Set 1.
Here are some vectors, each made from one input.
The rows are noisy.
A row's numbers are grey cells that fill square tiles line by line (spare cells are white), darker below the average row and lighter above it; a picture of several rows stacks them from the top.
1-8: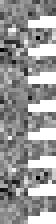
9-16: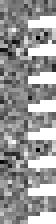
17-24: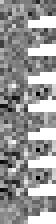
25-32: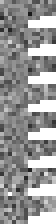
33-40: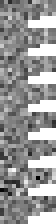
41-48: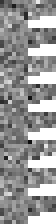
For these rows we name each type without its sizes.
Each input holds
a list of points on a line.
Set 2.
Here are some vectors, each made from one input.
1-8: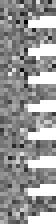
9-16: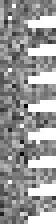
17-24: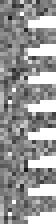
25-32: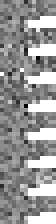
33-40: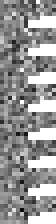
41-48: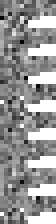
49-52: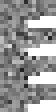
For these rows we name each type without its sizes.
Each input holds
a label, together with either a fixed value, or a node of a tree.
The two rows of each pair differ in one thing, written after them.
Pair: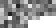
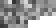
the node of the tree
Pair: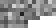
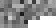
the node of the tree
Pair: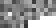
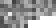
the node of the tree
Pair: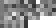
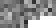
the node of the tree
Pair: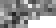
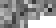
the label
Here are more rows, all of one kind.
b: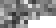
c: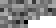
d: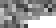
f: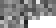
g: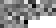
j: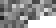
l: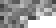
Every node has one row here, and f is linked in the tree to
c and g.
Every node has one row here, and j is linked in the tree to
c and l.
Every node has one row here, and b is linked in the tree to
c and d.
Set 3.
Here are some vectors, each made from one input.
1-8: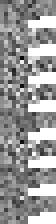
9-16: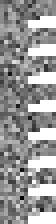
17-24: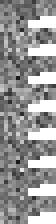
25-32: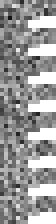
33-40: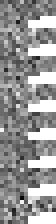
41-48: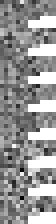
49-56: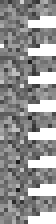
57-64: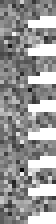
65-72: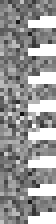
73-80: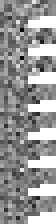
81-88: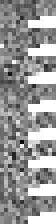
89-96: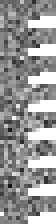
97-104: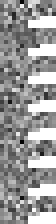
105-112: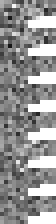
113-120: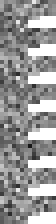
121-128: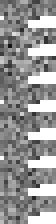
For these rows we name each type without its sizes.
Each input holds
either a label, or a point on a line.
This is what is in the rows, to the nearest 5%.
About 55% of them hold a label. The rest hold a point on a line.
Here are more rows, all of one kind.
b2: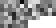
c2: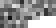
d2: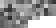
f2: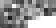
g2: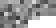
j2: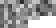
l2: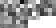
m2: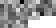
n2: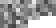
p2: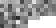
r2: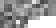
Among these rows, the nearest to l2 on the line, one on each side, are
b2 and m2.
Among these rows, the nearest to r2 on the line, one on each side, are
d2 and g2.
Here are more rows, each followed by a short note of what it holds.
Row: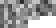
a point on a line
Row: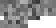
a label
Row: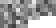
a point on a line
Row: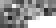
a point on a line
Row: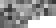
a point on a line
